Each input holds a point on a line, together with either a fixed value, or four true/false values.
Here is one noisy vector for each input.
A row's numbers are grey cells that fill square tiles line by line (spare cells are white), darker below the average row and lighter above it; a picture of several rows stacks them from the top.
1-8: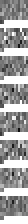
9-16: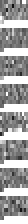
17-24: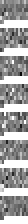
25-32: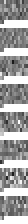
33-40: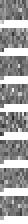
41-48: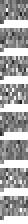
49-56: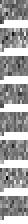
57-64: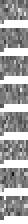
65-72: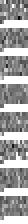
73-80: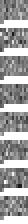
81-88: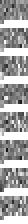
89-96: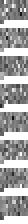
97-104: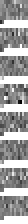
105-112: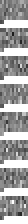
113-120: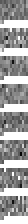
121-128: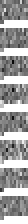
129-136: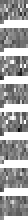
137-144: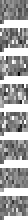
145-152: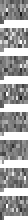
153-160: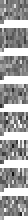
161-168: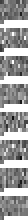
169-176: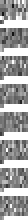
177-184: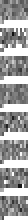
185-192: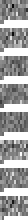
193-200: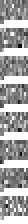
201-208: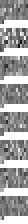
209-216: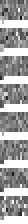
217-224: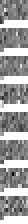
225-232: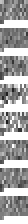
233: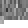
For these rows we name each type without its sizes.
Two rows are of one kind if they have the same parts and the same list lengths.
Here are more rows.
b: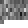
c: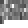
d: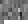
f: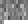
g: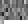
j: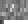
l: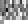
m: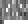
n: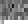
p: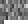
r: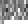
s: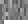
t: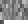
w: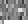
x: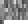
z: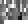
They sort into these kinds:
b, c, d, g, j, l, n, p, r, s, t, w
f, m, x, z

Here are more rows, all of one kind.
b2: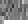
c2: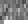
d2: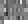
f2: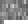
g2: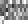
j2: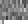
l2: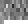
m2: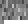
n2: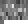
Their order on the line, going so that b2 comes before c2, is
g2, b2, f2, m2, j2, n2, l2, c2, d2.
